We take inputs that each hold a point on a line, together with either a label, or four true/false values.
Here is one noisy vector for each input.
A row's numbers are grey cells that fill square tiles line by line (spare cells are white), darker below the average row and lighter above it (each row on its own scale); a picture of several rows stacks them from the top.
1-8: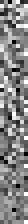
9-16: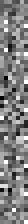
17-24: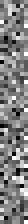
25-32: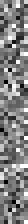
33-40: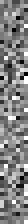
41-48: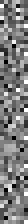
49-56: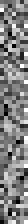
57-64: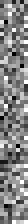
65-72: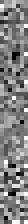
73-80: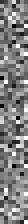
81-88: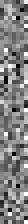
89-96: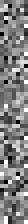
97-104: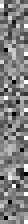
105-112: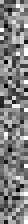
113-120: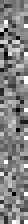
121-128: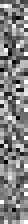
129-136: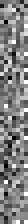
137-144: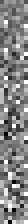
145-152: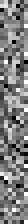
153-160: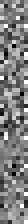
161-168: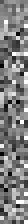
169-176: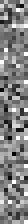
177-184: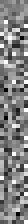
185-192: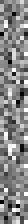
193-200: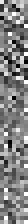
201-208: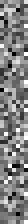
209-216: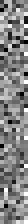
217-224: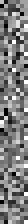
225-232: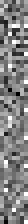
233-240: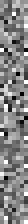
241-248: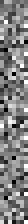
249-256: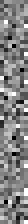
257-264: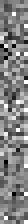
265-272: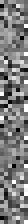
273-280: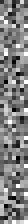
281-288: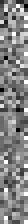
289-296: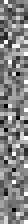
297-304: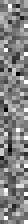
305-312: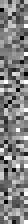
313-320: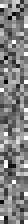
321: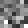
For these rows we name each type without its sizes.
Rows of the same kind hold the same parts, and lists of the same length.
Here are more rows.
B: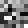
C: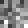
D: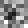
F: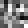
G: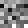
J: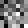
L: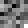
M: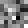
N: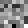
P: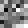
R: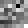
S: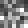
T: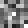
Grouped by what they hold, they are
B, C, D, F, J, L, N, P, R, T
G, M, S

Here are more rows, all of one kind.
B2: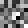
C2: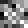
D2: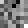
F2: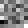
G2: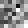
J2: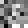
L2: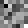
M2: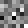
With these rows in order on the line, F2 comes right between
G2 and L2.
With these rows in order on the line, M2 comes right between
C2 and J2.
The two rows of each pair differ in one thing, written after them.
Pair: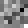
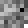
the place on the line
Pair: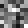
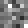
the place on the line
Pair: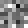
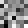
the place on the line
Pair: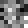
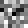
the place on the line
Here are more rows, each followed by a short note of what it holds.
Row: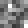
a label and a point on a line
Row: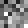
a point on a line and four true/false values
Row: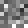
a label and a point on a line
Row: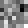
a label and a point on a line
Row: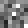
a point on a line and four true/false values
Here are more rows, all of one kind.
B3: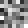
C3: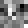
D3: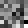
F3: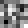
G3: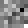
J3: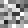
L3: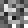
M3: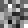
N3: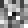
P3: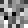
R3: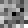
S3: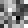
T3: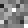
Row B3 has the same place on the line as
F3, J3, M3 and R3.
